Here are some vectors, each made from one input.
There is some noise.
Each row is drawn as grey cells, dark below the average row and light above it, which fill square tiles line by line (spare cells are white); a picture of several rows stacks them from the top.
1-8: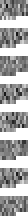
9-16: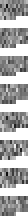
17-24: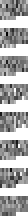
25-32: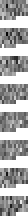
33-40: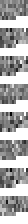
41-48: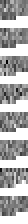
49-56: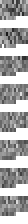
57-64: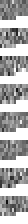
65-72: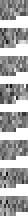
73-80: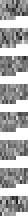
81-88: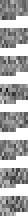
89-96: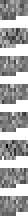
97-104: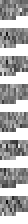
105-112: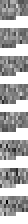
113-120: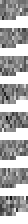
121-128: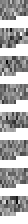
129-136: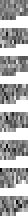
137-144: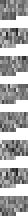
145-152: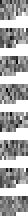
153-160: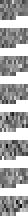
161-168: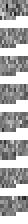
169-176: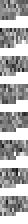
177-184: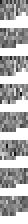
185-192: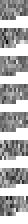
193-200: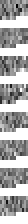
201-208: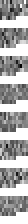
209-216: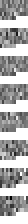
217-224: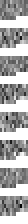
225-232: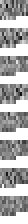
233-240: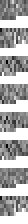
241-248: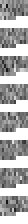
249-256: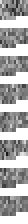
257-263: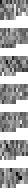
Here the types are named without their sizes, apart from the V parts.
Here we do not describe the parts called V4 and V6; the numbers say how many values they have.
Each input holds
either a node of a tree, or a true/false value and a value of V4, or a value of V6.
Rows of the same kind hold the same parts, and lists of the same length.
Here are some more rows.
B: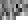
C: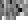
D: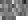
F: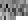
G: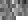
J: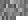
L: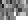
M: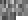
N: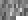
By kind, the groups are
B, C, L
D, G, J, M, N
F

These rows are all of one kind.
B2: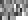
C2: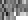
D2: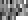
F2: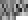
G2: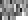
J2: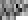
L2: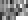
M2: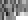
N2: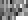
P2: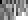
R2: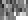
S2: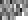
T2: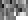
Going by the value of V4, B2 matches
G2, P2 and S2.
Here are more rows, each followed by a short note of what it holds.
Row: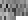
a value of V6
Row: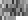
a value of V6
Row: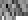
a value of V6
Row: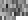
a value of V6
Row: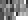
a true/false value and a value of V4
